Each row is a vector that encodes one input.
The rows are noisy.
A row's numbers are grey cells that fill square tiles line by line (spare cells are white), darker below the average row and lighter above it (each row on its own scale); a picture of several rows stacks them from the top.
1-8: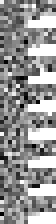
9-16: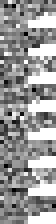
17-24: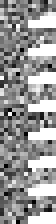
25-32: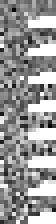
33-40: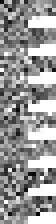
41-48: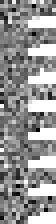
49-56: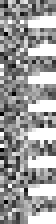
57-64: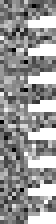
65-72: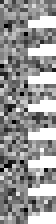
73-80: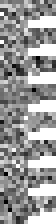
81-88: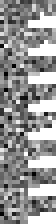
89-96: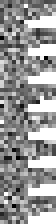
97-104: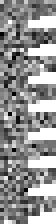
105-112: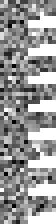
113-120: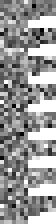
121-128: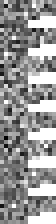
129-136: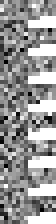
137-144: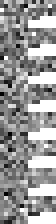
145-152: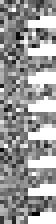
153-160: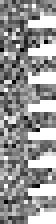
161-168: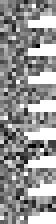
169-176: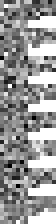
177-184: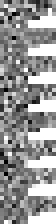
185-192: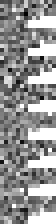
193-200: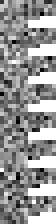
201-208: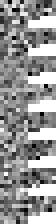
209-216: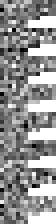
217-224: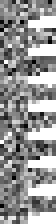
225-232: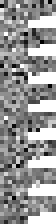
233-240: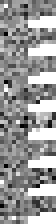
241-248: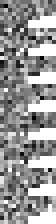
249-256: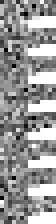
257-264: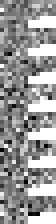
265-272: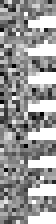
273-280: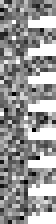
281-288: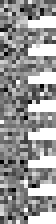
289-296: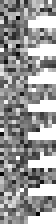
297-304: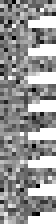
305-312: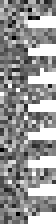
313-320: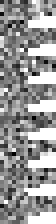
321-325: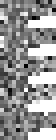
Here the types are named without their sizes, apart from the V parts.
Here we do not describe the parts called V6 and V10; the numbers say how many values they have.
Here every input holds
a true/false value and a value of V10, together with either a point on a line, or a value of V6.
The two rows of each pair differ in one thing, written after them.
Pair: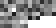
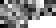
the place on the line
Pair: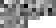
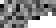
the value of V10
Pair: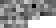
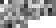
the value of V10
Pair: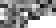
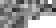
the value of V10
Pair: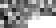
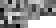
the place on the line
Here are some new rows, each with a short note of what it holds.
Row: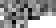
a point on a line, a true/false value and a value of V10
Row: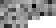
a point on a line, a true/false value and a value of V10
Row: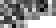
a true/false value, a value of V6 and a value of V10
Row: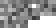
a point on a line, a true/false value and a value of V10
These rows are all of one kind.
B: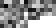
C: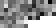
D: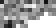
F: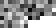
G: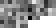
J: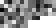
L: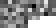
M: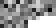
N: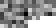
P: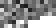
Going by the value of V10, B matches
C, F, G and P.
